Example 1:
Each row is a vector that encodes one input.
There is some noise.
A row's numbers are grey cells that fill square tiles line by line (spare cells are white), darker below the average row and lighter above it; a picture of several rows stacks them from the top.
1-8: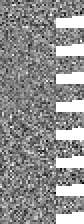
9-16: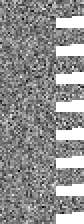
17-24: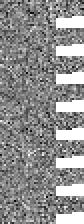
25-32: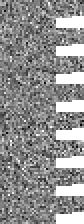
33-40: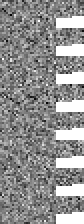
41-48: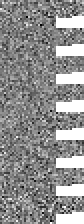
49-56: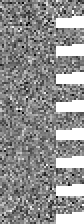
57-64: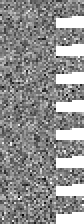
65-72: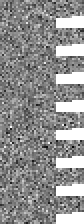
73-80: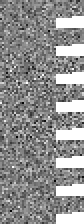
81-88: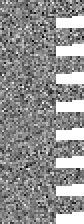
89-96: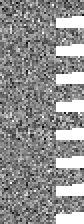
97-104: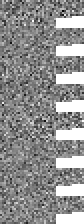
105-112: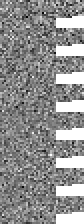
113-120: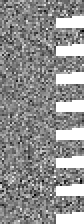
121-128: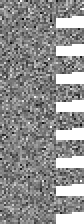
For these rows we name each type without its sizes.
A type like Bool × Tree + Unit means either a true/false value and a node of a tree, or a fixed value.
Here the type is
Circle × Line + Tree.
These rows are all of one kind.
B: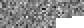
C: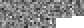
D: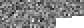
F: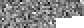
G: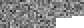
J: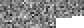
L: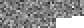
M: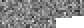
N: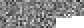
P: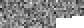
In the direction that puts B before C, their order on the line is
B, J, L, N, C, G, F, D, P, M.
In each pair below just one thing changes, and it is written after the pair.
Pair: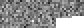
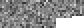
the place on the line
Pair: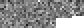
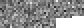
the place on the circle
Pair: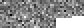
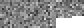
the place on the line
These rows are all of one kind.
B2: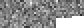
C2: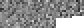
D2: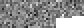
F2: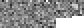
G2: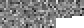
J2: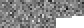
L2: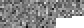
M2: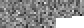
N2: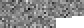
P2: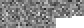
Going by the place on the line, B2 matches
F2, G2, L2 and M2.
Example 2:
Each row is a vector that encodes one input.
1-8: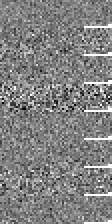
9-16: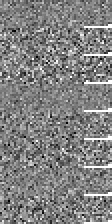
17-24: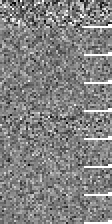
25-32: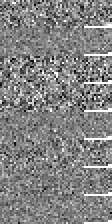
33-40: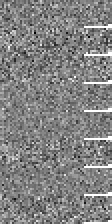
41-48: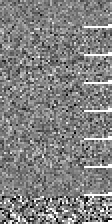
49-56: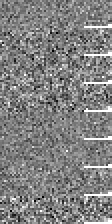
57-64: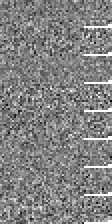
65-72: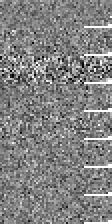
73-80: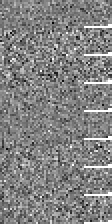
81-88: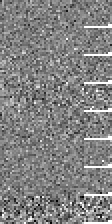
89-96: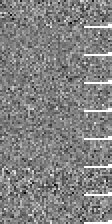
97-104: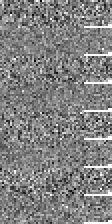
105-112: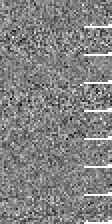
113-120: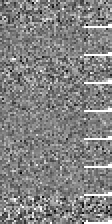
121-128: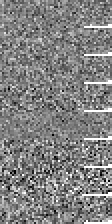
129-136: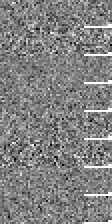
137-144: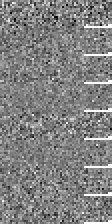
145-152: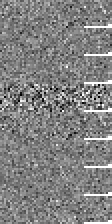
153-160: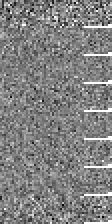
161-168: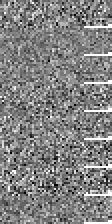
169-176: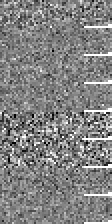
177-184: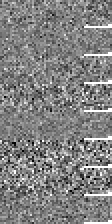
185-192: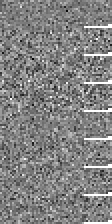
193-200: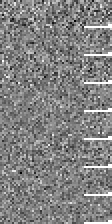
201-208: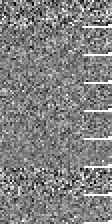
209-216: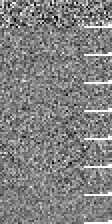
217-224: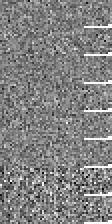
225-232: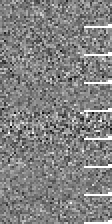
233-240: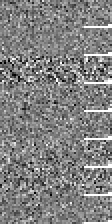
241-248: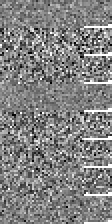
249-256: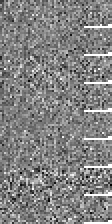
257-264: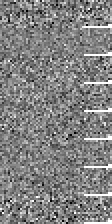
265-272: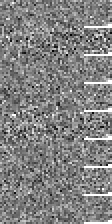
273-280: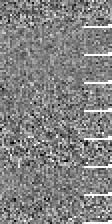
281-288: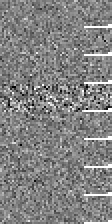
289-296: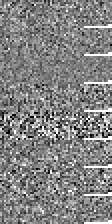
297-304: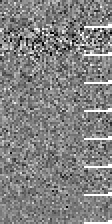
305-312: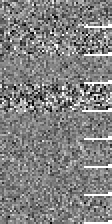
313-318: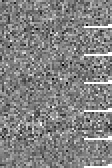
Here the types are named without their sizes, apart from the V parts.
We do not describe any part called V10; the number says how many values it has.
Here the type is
Circle × Circle + V10.
